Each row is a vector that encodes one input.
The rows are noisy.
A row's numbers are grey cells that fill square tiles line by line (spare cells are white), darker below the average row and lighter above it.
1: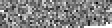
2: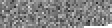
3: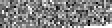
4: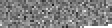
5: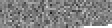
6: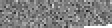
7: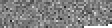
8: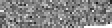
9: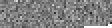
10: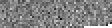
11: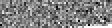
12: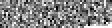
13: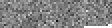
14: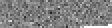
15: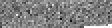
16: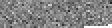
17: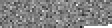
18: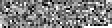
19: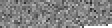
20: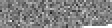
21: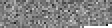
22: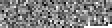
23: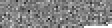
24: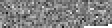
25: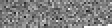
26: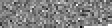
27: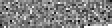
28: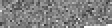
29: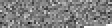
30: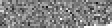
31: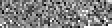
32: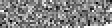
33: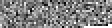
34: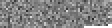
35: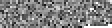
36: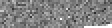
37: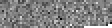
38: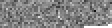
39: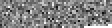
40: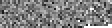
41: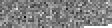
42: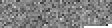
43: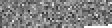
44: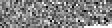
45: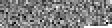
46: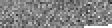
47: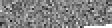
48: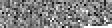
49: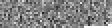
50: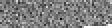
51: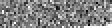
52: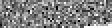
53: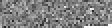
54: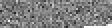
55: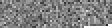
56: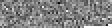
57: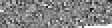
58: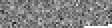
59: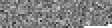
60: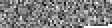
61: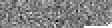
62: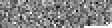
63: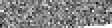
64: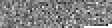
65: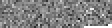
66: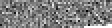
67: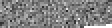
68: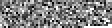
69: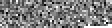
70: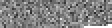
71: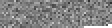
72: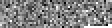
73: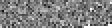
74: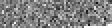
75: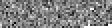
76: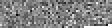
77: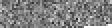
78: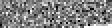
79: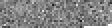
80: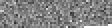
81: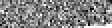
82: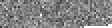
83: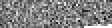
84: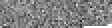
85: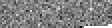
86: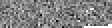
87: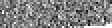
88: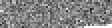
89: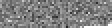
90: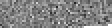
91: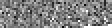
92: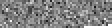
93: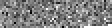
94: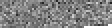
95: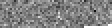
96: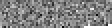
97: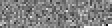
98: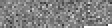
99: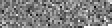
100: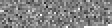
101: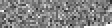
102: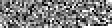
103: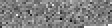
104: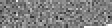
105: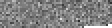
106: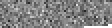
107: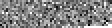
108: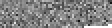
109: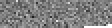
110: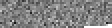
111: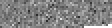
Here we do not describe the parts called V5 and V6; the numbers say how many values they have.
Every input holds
a point on a 3-point line, a point on a 4-point line and a value of V5, together with either three true/false values, or a value of V6.
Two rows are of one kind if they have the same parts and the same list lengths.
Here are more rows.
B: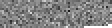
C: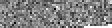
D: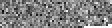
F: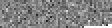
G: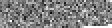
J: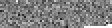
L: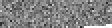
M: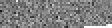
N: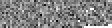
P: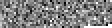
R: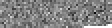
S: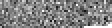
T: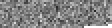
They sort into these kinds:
B, D, F, G, J, L, M, P, T
C, N, R, S

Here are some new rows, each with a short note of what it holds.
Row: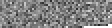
a point on a 3-point line, a point on a 4-point line, a value of V5 and a value of V6
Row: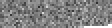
a point on a 3-point line, a point on a 4-point line, three true/false values and a value of V5
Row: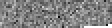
a point on a 3-point line, a point on a 4-point line, three true/false values and a value of V5
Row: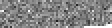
a point on a 3-point line, a point on a 4-point line, three true/false values and a value of V5
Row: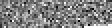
a point on a 3-point line, a point on a 4-point line, three true/false values and a value of V5
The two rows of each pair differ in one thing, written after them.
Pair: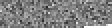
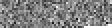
the value of V6
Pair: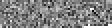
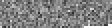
the place on the 4-point line
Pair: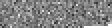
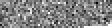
the place on the 4-point line
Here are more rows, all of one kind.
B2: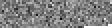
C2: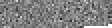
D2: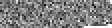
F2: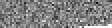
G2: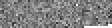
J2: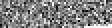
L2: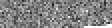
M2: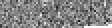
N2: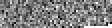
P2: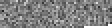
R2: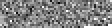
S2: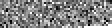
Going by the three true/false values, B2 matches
C2, N2 and R2.
